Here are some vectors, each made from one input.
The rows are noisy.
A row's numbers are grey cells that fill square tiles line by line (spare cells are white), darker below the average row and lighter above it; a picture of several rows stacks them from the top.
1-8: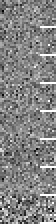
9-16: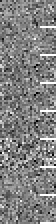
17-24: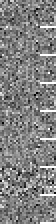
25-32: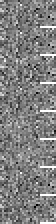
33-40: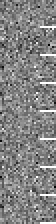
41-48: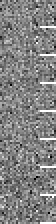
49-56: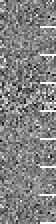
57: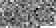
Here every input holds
a list of up to two points on a 7-point line.
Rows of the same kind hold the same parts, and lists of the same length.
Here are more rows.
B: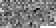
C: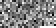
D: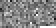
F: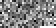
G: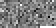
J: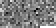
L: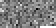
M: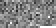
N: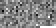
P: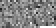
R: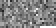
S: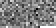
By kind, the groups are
B, G, J, L, S
C, F
D, M, N, P, R

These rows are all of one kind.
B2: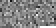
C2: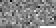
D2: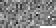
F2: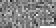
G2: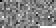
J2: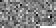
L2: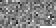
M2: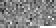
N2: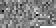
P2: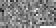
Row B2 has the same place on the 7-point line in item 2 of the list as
C2, D2 and L2.
